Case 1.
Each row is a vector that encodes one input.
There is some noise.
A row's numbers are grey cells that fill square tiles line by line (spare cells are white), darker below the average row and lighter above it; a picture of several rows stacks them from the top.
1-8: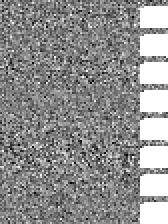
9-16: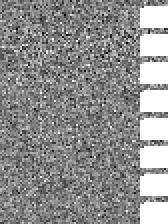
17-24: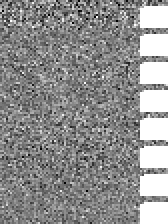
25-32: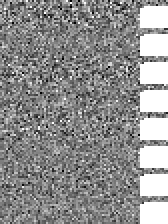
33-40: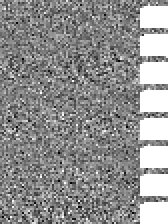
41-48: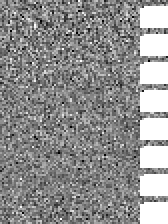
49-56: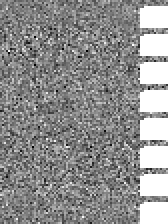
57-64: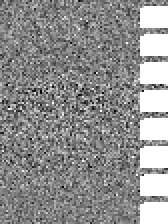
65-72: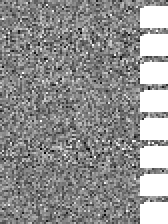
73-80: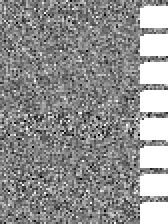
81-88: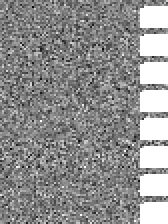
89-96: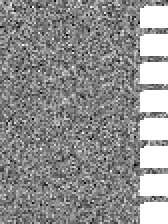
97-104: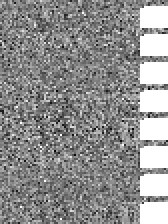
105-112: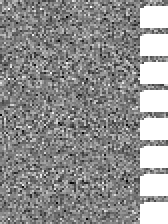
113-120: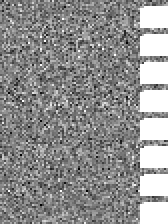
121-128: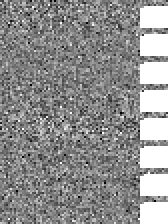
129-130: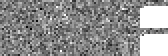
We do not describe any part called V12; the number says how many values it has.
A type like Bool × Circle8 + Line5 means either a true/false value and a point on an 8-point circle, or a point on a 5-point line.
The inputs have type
(Bool × Bool × Bool + V12) × Label5.
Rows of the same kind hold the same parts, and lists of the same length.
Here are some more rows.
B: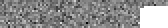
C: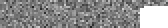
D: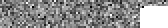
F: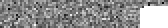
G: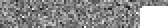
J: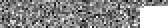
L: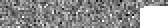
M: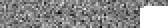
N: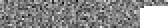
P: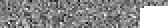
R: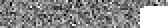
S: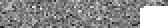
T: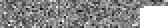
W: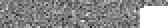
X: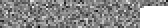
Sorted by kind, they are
B, C, D, F, N, P, S, W
G, J, L, M, R, T, X

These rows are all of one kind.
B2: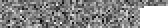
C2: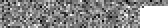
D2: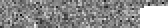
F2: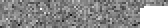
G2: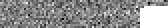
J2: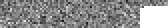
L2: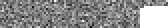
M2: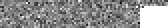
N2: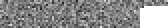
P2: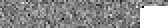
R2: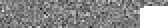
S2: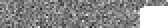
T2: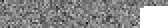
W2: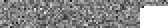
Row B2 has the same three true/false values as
D2, F2, J2 and M2.
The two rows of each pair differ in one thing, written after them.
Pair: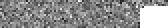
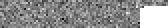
one of the three true/false values
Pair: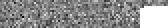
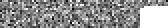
one of the three true/false values
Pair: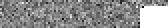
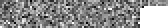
the label
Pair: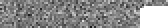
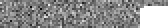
one of the three true/false values
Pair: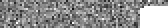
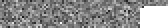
the label
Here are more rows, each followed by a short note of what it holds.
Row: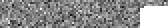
one of 5 labels and three true/false values
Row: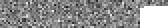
one of 5 labels and a value of V12
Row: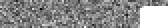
one of 5 labels and a value of V12
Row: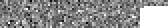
one of 5 labels and three true/false values
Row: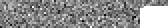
one of 5 labels and a value of V12
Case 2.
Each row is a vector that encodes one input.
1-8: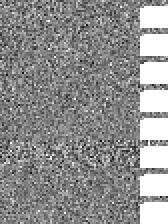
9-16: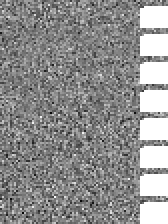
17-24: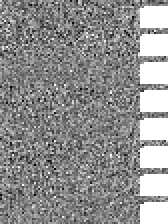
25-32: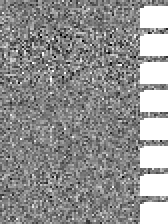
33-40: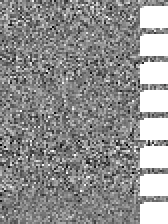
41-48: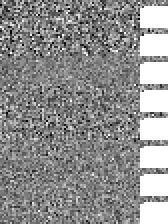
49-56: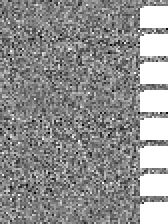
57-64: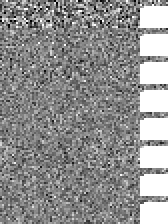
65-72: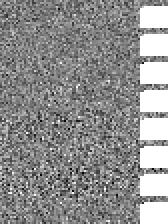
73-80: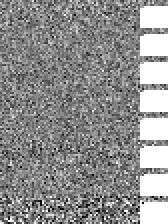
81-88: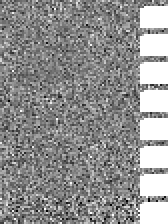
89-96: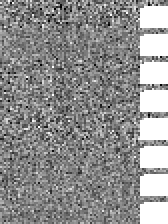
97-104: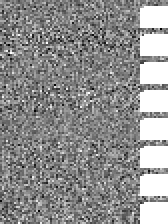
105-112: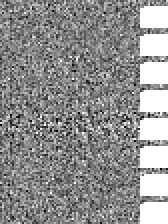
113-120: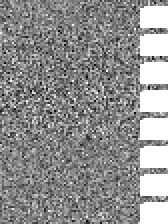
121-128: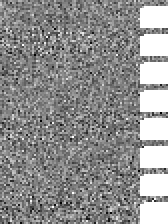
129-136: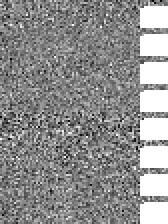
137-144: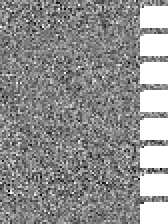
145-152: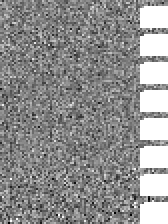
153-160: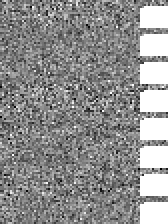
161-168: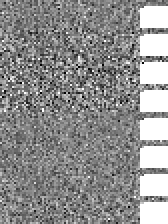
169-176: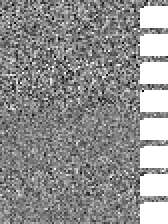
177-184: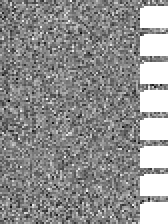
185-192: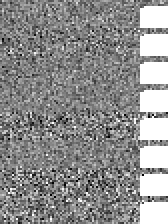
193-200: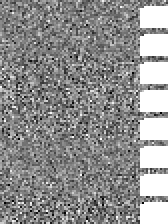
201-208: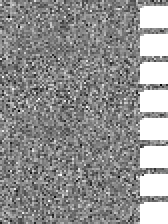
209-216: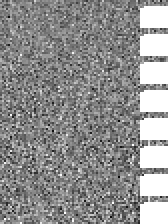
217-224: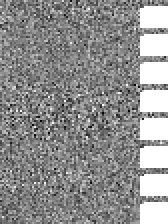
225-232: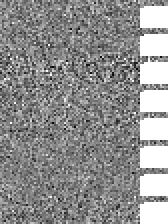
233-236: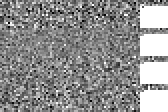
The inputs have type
(Bool × Bool × Bool × Bool + Label5) × Label5.
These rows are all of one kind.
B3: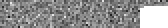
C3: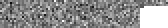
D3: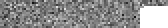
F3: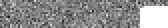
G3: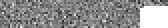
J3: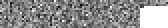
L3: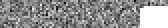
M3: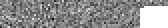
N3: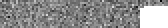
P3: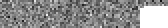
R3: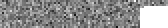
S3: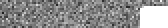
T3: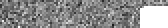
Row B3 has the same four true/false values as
L3 and M3.
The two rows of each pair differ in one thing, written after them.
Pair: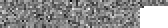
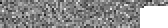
the label
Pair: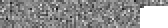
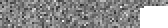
one of the four true/false values
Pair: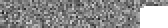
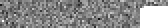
one of the four true/false values
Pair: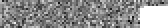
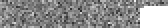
one of the four true/false values
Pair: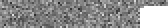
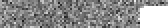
one of the four true/false values
